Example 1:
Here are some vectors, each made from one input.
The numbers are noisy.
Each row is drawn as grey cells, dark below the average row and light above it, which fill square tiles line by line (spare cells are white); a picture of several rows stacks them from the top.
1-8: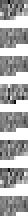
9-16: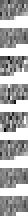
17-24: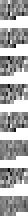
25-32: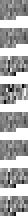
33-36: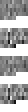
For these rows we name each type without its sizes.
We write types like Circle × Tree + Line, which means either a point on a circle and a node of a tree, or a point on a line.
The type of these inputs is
Bool × Line.
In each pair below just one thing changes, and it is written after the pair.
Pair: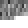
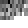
the place on the line
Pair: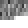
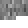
the place on the line
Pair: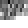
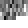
the true/false value
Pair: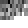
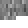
the place on the line
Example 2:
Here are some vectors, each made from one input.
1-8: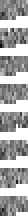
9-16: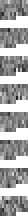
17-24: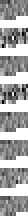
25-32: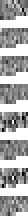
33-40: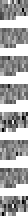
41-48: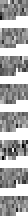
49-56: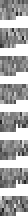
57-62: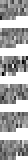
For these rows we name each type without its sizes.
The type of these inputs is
List(Line).
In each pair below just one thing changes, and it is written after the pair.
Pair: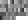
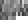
the place on the line in item 1 of the list
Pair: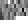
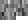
the place on the line in item 1 of the list
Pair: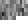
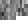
the place on the line in item 2 of the list
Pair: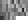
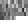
the place on the line in item 2 of the list
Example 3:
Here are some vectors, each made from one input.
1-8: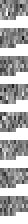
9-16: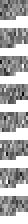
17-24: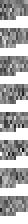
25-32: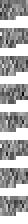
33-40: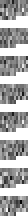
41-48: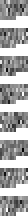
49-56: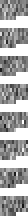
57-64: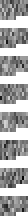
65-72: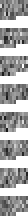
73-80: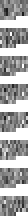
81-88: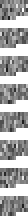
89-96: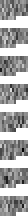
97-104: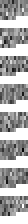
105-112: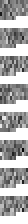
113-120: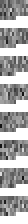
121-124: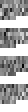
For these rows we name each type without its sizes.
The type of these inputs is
Label × Line.
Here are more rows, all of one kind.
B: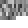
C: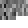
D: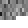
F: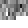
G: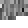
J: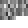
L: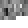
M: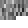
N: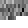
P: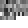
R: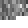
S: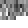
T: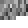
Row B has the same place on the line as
F, M and S.
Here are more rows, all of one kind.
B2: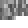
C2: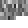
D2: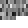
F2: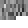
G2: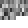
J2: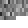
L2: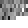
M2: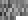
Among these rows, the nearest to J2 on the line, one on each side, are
L2 and M2.
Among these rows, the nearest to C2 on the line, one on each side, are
B2 and F2.
